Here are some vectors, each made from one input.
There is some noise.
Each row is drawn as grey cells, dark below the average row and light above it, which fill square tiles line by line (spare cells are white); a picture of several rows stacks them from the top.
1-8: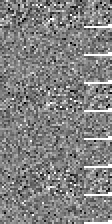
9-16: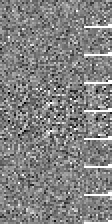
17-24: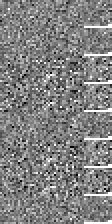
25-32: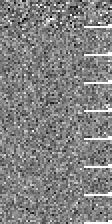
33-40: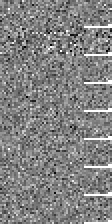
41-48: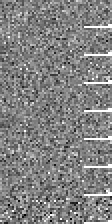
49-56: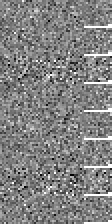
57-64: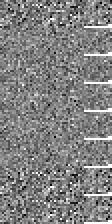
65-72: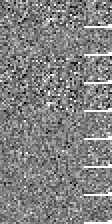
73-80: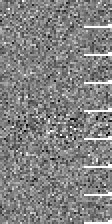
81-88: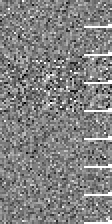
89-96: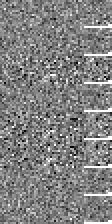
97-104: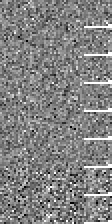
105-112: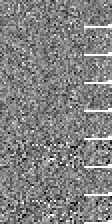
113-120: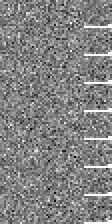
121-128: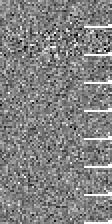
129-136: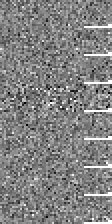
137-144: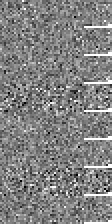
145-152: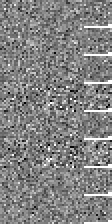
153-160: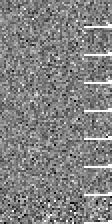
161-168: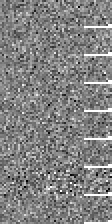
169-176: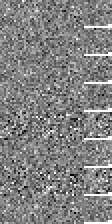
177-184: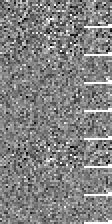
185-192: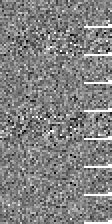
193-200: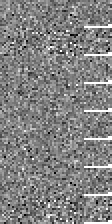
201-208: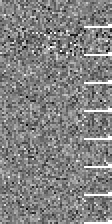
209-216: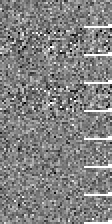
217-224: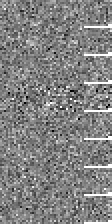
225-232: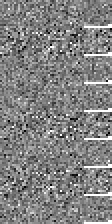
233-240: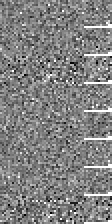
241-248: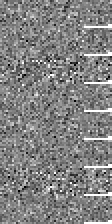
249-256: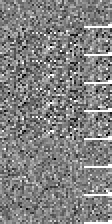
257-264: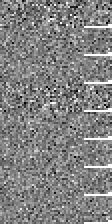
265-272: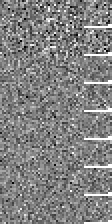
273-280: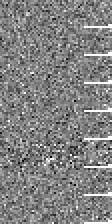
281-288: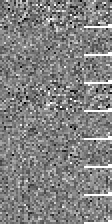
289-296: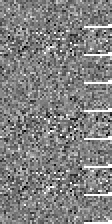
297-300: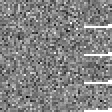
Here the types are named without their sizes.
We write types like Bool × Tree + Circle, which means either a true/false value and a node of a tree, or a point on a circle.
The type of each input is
(Circle × Label + Unit) × (Circle + Unit).
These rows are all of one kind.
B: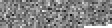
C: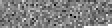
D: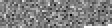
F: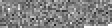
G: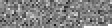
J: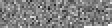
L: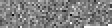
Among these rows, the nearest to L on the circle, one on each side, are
B and G.
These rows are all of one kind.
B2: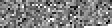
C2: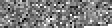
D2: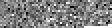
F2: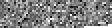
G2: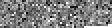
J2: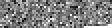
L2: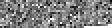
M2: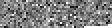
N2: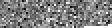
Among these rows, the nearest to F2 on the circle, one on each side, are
C2 and N2.
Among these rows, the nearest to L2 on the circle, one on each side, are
B2 and J2.
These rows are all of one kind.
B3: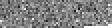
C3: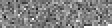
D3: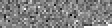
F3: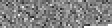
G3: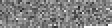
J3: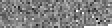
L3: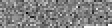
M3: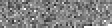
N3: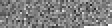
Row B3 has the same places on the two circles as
C3 and M3.
